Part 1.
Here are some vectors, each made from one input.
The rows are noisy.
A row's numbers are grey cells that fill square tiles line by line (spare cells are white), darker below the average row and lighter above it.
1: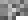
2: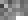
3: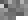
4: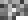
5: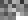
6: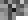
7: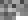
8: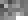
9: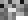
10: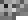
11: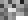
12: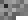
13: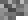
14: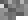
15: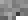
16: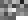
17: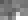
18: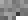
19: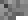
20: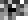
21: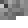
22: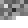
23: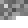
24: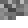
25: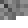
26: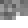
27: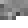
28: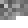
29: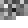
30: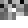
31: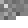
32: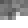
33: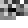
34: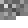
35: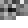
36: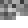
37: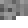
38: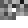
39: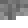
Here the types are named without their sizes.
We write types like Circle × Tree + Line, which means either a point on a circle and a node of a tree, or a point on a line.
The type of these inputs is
Bool × Line × Line.
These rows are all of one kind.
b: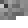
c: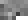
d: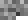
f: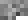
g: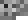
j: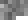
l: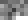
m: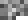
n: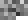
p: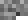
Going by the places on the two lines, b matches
d, f, g and n.
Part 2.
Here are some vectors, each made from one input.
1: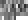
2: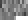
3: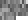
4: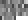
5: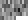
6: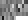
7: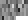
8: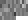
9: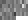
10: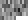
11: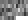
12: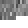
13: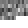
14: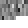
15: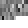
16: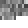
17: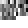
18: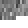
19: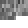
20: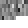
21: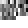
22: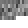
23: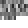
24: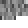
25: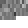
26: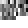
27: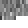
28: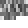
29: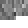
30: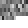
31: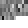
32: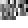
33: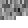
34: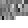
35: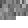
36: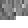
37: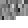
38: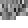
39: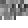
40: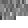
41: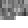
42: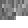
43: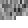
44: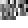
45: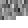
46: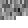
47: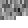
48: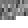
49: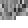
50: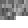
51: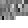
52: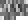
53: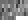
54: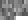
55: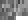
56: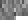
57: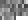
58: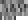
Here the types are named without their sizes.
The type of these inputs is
List(Line).
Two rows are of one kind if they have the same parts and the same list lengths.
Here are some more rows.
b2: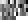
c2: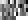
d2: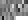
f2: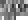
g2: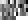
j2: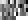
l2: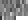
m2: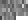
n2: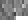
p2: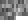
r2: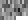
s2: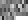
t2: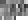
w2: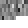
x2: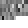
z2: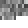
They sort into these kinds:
b2, c2, g2, j2
d2, r2, s2, w2, x2
f2, l2, m2, n2, p2, t2, z2

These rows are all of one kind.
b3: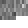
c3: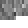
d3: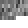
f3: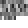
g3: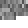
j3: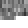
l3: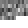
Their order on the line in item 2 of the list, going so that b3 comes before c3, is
l3, d3, f3, b3, c3, g3, j3.
